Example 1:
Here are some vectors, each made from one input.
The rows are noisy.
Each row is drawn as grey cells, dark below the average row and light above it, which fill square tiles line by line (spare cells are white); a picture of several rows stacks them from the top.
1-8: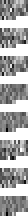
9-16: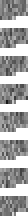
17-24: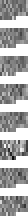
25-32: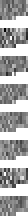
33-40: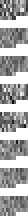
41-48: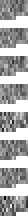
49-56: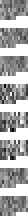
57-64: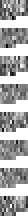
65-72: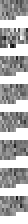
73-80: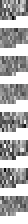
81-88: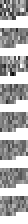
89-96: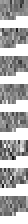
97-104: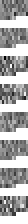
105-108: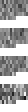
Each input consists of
either one of 5 labels and one of 7 labels, or a point on a 6-point line.
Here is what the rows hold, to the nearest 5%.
About 70% of them hold one of 5 labels and one of 7 labels. The rest hold a point on a 6-point line.
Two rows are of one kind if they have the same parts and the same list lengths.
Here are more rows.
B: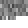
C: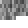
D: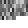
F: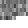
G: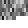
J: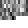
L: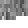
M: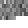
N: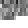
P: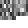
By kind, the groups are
B, C, F, L, M, N
D, G, J, P

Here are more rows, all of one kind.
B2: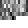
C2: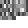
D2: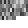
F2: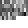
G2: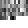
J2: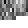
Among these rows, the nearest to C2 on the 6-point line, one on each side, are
B2 and J2.
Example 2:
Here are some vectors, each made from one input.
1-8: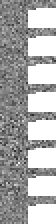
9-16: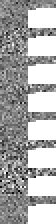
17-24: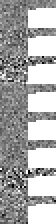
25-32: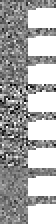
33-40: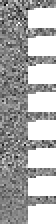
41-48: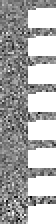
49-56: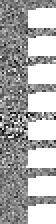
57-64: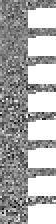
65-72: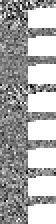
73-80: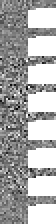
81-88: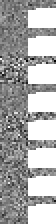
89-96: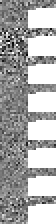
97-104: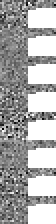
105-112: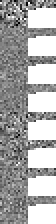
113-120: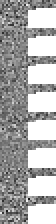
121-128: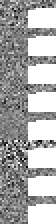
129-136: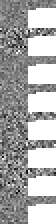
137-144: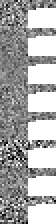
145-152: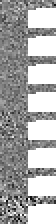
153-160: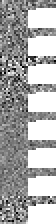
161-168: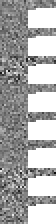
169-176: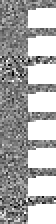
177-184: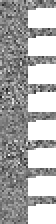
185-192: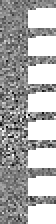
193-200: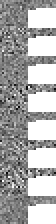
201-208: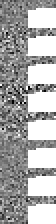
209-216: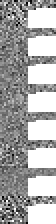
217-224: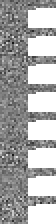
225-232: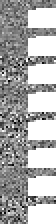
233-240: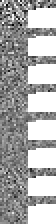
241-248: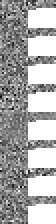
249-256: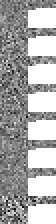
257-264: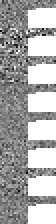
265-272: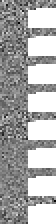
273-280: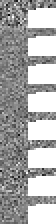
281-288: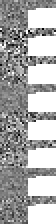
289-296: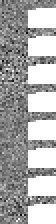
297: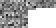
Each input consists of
either one of 5 labels, or a point on a 12-point line, or a point on a 13-point line.
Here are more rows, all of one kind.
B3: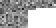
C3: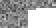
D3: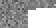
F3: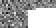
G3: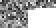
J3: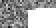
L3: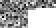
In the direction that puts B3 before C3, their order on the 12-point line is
B3, C3, L3, G3, J3, F3, D3.
